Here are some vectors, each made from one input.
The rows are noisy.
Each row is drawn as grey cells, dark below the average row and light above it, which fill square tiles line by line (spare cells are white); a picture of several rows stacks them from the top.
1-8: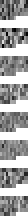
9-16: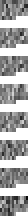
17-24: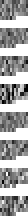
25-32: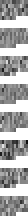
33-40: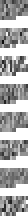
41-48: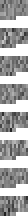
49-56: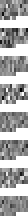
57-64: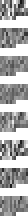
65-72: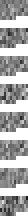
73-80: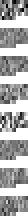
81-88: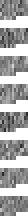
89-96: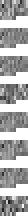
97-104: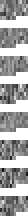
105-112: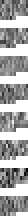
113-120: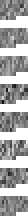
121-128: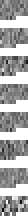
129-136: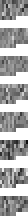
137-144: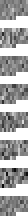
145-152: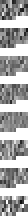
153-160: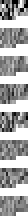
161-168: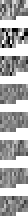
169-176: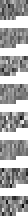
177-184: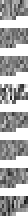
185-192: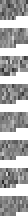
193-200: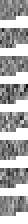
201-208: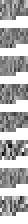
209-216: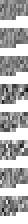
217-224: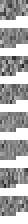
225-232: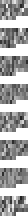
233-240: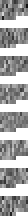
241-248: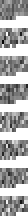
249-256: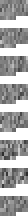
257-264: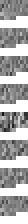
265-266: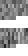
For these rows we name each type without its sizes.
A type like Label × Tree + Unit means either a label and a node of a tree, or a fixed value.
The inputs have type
(Bool × Bool × Bool + Unit) × Tree + Line.
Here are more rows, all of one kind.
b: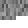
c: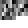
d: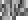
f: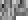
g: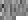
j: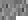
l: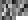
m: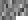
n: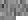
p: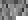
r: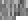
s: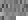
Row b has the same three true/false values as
f and n.
